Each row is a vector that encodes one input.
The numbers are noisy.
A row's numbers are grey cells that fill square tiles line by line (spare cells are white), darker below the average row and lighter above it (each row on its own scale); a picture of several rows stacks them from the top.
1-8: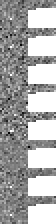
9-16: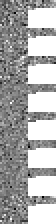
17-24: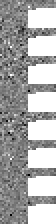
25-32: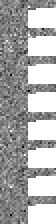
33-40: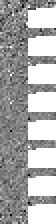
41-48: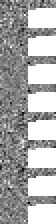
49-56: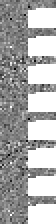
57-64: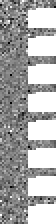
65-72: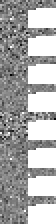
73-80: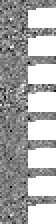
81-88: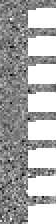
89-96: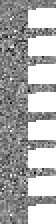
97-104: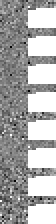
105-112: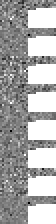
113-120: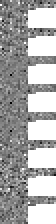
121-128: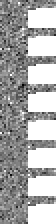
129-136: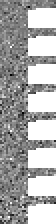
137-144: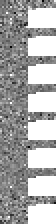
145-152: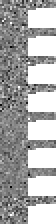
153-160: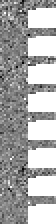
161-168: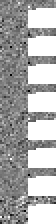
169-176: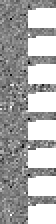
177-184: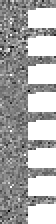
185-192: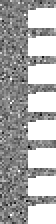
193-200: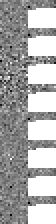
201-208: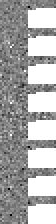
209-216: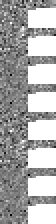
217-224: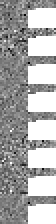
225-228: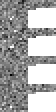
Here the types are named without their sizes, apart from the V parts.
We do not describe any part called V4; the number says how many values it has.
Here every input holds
a value of V4, together with a list of points on a line.
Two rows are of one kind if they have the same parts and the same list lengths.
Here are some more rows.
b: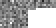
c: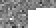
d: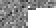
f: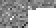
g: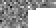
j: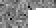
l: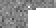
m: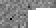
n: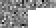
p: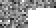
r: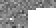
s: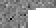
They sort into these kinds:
b, c, r
d, j, m, n, s
f, l, p
g

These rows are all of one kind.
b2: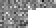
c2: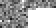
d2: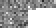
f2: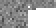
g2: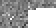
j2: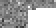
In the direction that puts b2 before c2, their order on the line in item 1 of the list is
g2, f2, b2, d2, c2, j2.
